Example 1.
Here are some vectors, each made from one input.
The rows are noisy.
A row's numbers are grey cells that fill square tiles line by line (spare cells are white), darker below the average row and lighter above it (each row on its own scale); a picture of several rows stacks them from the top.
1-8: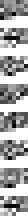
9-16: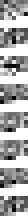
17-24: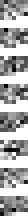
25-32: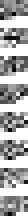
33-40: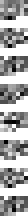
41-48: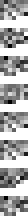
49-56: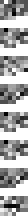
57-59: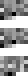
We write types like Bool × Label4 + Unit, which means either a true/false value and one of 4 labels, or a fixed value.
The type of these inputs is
Label8.
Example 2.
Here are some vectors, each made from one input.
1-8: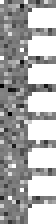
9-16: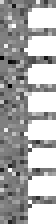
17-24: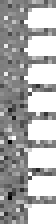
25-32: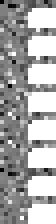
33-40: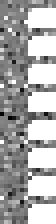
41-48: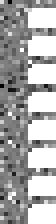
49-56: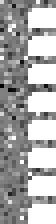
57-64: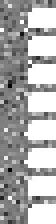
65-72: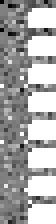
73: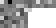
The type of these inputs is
Label8.
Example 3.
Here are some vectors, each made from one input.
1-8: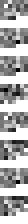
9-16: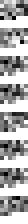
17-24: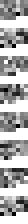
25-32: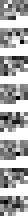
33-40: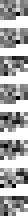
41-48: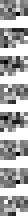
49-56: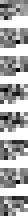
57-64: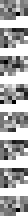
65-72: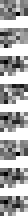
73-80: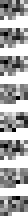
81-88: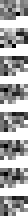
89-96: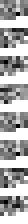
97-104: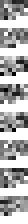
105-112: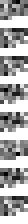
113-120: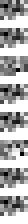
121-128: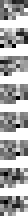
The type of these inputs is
Label8.
